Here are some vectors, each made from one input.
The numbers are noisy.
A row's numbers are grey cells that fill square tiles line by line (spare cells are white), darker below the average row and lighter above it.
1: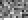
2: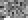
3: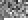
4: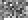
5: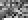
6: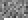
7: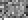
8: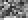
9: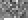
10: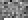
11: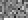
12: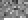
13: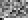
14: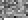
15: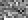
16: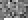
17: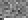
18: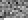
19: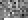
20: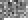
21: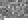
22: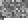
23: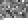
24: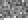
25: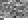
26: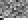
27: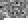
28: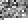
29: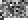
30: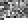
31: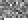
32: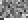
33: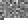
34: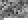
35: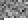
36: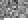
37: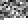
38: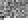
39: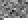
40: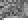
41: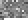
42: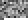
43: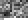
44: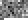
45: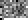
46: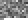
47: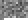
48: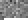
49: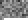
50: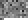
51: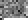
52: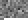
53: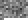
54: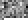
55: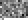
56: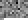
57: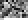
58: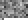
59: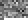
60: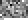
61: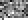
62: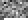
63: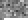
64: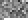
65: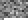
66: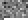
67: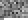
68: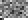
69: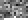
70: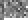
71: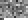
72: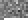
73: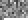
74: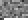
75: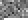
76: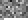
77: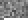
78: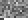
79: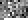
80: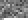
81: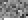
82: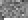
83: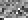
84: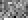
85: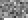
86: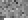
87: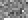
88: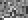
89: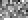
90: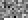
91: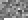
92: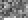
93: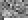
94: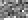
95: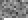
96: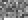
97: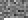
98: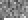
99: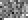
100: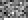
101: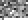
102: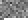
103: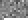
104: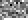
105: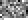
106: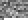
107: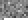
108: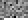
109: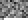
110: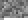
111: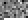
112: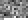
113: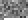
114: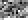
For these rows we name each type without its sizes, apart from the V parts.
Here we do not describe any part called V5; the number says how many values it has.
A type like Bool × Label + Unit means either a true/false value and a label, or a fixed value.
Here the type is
Bool × Bool × Bool × List(V5) + List(Line).
